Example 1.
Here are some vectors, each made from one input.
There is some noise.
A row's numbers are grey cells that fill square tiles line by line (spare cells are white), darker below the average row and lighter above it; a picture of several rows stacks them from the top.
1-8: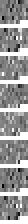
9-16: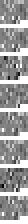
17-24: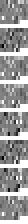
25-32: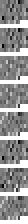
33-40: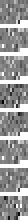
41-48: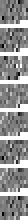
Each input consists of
a point on a 7-point line.
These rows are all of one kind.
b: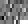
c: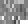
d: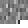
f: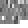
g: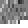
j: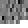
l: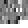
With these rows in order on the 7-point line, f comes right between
c and l.
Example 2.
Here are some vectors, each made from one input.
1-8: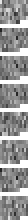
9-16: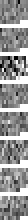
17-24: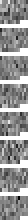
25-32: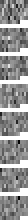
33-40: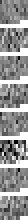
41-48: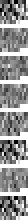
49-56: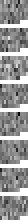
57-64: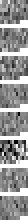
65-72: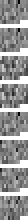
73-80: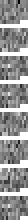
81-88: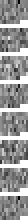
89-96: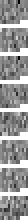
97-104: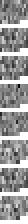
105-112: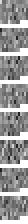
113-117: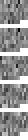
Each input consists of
either a fixed value, or a node of an 11-node tree.
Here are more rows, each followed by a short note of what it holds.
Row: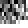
a fixed value
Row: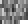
a node of an 11-node tree
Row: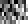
a fixed value
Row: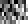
a fixed value
